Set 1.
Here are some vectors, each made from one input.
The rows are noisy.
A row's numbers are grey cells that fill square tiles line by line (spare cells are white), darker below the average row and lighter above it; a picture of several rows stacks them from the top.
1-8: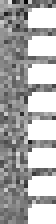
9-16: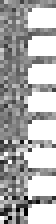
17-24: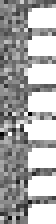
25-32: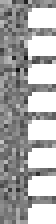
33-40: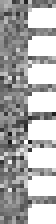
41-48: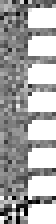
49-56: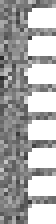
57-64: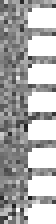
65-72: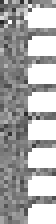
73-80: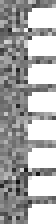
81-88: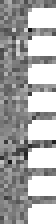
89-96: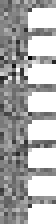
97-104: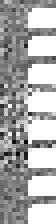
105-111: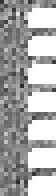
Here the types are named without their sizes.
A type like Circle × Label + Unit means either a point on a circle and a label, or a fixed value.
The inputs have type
Bool × Bool × Bool × Bool × Bool.
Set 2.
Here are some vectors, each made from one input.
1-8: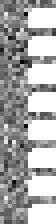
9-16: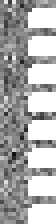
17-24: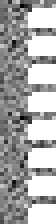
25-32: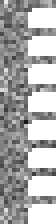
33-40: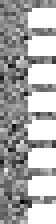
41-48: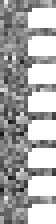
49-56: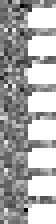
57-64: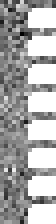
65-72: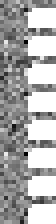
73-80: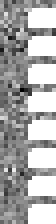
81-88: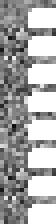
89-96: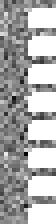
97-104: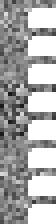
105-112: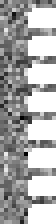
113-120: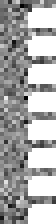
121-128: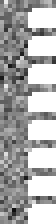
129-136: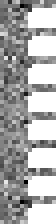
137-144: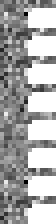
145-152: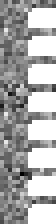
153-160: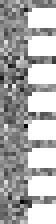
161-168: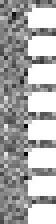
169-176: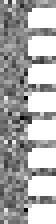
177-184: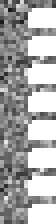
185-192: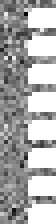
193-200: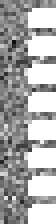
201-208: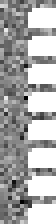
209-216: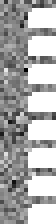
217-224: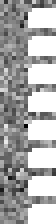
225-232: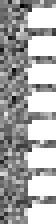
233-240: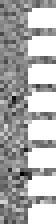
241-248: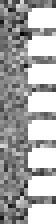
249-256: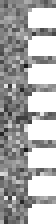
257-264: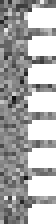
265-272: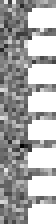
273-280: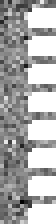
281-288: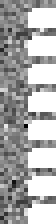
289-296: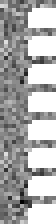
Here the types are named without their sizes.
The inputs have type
Tree.
